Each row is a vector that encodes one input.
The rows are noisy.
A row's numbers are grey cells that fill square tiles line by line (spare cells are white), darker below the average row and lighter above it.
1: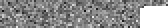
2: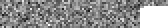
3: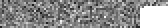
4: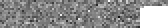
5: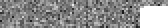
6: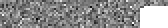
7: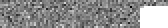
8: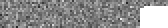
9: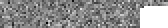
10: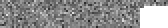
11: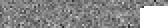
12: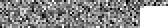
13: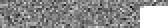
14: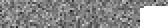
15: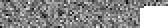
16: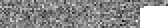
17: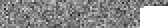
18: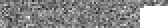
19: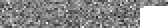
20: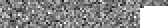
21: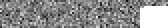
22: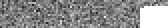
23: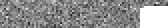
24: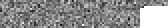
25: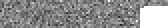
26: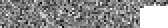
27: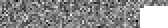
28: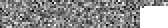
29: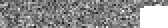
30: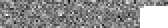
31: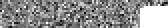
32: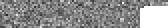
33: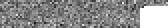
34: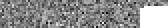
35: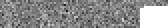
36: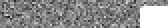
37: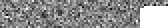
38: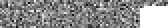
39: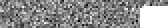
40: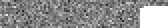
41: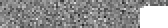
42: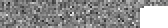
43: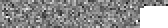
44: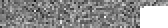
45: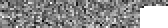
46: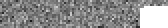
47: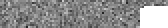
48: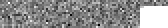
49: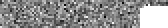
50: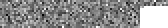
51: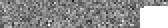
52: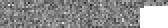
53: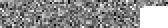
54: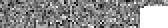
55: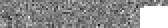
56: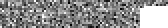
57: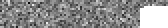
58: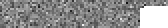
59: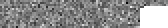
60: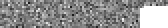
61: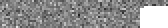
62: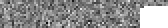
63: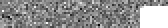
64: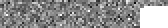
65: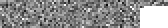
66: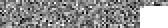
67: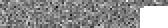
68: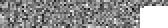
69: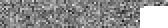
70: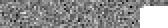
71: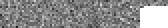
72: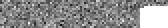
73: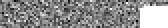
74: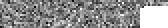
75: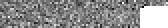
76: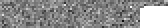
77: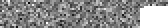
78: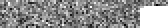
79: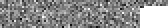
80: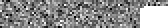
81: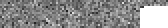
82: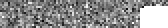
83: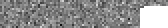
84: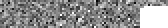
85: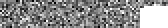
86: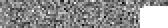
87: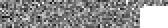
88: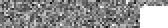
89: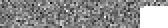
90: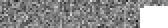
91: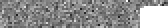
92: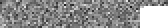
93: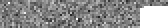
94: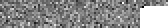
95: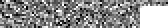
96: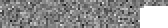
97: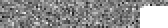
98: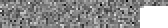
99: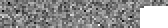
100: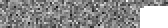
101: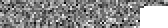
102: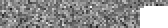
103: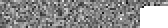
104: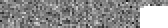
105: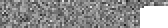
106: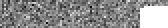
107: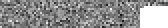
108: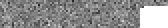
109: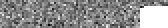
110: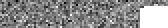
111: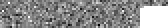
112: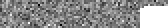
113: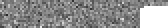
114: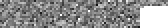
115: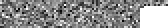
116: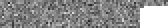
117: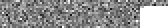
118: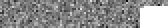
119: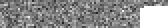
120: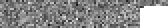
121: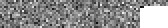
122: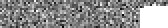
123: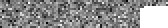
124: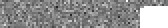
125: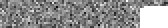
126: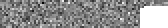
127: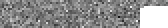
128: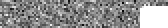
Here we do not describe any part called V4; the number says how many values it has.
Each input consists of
a point on a 5-point line, together with either three true/false values, or a value of V4.
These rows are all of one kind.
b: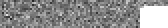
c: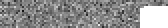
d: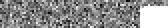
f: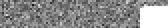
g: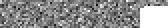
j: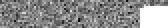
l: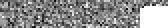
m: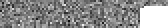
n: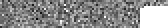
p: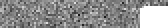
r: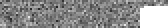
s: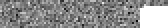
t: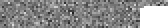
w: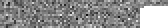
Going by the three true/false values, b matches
f, m and n.
